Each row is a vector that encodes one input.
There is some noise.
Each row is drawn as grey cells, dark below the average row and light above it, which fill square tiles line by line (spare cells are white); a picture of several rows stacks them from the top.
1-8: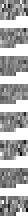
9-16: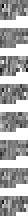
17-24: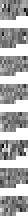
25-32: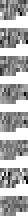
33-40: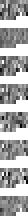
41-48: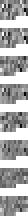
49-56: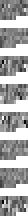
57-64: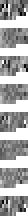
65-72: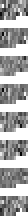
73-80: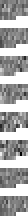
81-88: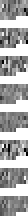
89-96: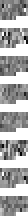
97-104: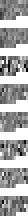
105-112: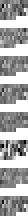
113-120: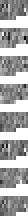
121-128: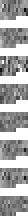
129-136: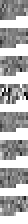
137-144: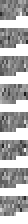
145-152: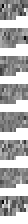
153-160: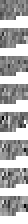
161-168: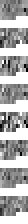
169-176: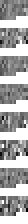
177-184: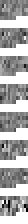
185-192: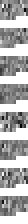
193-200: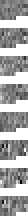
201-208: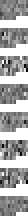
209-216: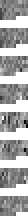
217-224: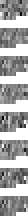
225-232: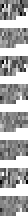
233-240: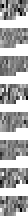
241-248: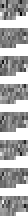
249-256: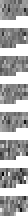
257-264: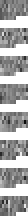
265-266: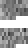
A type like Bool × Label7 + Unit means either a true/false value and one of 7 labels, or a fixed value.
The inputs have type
Line10 + Tree19.
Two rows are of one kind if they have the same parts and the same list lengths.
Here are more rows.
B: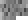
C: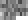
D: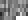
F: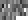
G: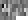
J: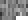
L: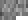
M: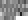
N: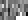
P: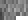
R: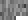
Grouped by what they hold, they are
B, C, M
D, F, G, J, L, N, P, R

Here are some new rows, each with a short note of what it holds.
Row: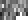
a node of a 19-node tree
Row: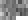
a point on a 10-point line
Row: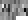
a point on a 10-point line
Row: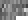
a node of a 19-node tree
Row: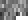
a node of a 19-node tree
